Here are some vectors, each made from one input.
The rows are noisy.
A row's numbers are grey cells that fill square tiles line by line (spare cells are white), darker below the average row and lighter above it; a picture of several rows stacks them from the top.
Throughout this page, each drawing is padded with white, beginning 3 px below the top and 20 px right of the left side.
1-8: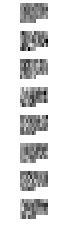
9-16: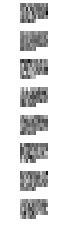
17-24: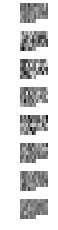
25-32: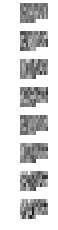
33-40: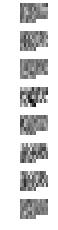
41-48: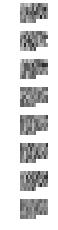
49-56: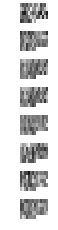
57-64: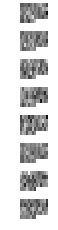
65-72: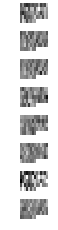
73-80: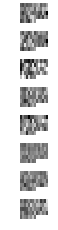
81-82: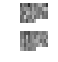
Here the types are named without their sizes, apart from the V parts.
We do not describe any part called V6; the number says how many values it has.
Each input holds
a value of V6, together with a list of points on a line.
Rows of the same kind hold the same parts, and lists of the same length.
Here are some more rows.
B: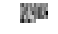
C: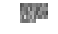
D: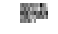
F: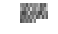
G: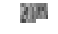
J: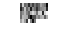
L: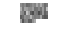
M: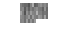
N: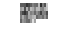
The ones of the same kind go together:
B, C, D
F, G, J, M, N
L

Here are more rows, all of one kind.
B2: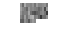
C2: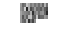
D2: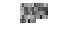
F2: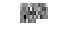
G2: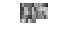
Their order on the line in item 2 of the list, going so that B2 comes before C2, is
G2, D2, B2, F2, C2.
